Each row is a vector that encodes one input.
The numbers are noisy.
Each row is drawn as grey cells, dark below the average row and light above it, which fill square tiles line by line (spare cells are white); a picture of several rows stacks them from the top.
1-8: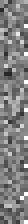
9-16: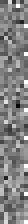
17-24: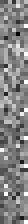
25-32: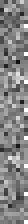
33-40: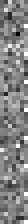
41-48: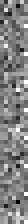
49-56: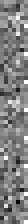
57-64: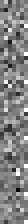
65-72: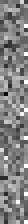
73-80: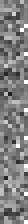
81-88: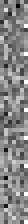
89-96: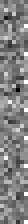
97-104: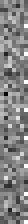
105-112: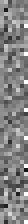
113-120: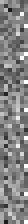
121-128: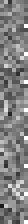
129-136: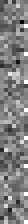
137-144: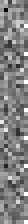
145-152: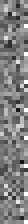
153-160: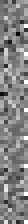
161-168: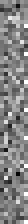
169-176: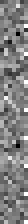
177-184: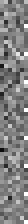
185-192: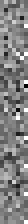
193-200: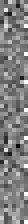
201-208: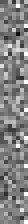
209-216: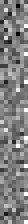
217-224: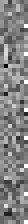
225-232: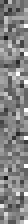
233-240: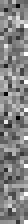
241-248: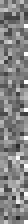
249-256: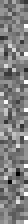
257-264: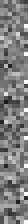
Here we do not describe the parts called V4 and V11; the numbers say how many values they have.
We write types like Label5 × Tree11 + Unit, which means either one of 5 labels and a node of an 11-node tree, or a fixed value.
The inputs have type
List2(Line9) × V4 × V11.
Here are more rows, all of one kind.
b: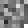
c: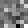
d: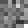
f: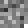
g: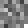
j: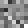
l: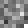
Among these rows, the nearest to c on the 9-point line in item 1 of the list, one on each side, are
j and l.
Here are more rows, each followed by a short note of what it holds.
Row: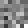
a value of V4 and a value of V11, together with a list of two items
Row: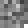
a value of V4 and a value of V11, together with a list of two items
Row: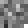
a value of V4 and a value of V11, together with a list of one item
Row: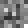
a value of V4 and a value of V11, together with a list of two items
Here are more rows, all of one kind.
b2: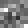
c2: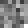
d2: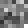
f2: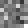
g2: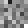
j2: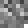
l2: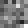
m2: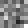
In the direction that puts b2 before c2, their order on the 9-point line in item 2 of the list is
f2, l2, b2, m2, g2, c2, d2, j2.
